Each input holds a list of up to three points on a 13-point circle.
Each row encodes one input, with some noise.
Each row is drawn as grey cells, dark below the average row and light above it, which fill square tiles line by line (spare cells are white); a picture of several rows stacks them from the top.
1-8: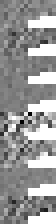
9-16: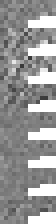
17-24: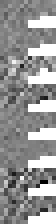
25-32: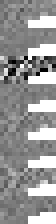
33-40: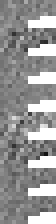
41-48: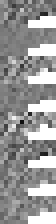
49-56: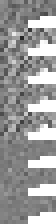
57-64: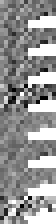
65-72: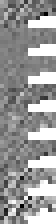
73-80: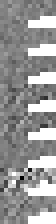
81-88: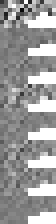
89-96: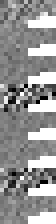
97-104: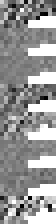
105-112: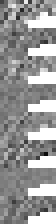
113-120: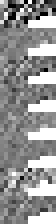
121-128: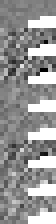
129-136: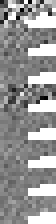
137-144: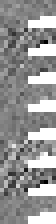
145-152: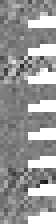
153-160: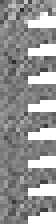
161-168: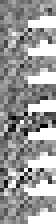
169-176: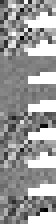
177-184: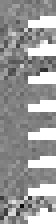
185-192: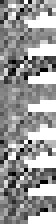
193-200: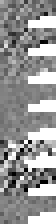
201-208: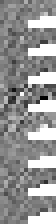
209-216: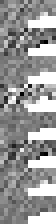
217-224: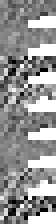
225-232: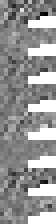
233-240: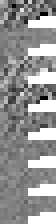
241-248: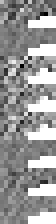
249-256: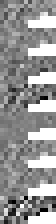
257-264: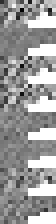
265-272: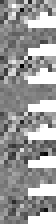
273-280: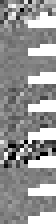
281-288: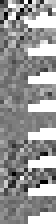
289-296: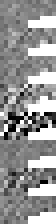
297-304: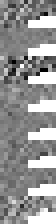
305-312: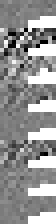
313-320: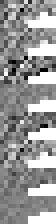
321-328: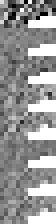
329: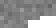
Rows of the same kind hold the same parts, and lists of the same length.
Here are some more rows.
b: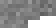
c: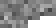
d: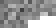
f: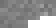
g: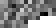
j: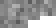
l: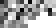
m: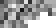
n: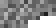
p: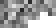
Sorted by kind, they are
b
c, l
d, f, g, m
j, n, p

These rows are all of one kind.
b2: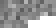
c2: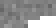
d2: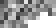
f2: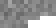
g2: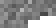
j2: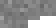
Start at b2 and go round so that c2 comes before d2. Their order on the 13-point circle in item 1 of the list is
b2, c2, d2, g2, j2, f2.
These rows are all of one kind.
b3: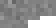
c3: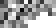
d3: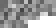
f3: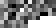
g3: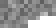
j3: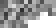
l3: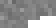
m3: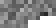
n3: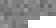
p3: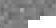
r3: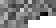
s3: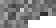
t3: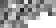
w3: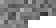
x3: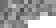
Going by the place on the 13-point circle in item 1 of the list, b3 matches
d3, l3, m3 and x3.
